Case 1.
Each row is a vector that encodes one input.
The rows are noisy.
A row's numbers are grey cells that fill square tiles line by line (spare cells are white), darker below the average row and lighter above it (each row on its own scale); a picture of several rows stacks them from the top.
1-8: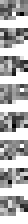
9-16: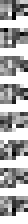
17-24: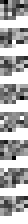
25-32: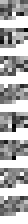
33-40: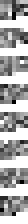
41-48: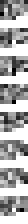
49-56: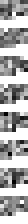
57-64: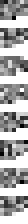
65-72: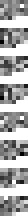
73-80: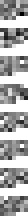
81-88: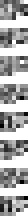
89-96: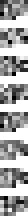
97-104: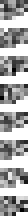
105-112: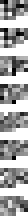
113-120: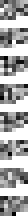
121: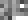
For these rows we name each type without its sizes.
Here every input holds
a label.
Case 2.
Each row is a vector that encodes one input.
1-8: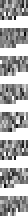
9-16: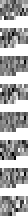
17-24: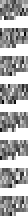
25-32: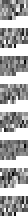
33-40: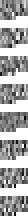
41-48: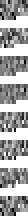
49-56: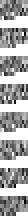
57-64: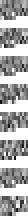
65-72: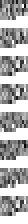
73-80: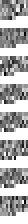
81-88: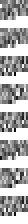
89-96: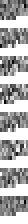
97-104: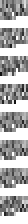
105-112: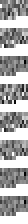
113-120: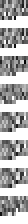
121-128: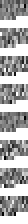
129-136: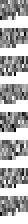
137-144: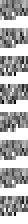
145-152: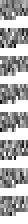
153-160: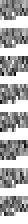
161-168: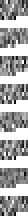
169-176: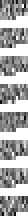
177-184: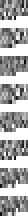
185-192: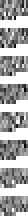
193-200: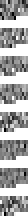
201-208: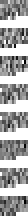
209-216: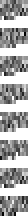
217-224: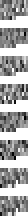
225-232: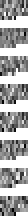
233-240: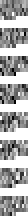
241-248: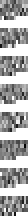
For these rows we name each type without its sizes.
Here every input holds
a point on a line.
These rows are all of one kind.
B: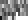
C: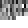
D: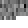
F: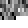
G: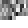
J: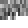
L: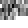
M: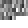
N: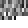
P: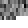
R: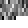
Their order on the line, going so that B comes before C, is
B, J, L, G, M, N, R, F, P, D, C.
